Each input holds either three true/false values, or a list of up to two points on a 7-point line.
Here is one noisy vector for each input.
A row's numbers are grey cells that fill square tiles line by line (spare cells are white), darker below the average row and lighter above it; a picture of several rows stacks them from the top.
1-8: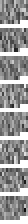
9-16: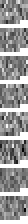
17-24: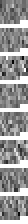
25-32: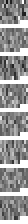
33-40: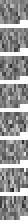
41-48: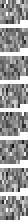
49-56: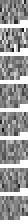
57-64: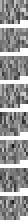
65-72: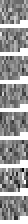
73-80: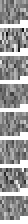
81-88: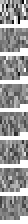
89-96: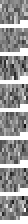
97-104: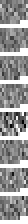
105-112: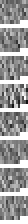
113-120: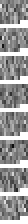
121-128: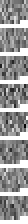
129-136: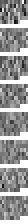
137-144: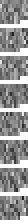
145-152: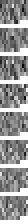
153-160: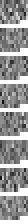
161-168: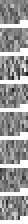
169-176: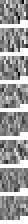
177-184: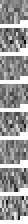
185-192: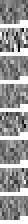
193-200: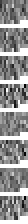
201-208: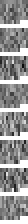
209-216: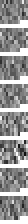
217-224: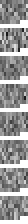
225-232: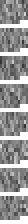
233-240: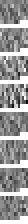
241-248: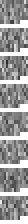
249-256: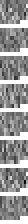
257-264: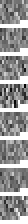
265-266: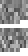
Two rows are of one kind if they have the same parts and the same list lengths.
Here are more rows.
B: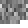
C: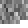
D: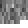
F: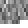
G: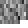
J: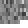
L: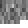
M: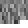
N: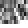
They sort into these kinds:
B, C, J
D, G, L, M
F
N

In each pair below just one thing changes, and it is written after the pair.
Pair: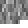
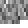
the place on the 7-point line in item 1 of the list
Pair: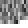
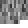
the place on the 7-point line in item 1 of the list
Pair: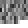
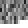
the place on the 7-point line in item 2 of the list
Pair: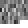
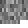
the place on the 7-point line in item 1 of the list
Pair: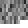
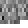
the place on the 7-point line in item 1 of the list
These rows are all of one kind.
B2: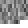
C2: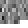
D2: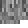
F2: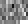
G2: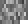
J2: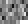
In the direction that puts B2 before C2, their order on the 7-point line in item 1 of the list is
J2, F2, D2, G2, B2, C2.
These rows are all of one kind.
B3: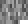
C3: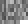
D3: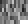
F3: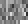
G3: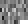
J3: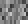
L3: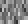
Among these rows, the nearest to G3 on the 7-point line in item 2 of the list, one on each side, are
B3 and D3.
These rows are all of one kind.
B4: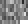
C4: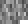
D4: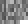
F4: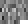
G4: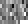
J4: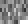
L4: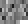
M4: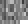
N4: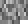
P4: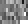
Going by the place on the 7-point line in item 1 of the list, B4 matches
D4, M4 and P4.
